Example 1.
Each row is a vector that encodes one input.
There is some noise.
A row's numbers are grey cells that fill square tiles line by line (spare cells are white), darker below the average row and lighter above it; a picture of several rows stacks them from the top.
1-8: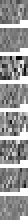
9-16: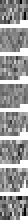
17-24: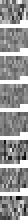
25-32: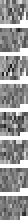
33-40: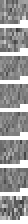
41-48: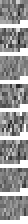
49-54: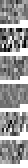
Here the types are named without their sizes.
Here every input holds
four true/false values.
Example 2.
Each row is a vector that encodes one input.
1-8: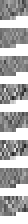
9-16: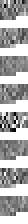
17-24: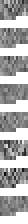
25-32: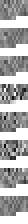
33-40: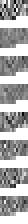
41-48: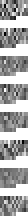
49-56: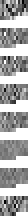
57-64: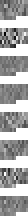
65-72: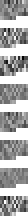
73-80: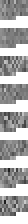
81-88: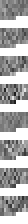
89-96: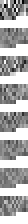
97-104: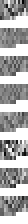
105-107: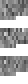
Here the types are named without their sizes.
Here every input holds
a point on a circle.
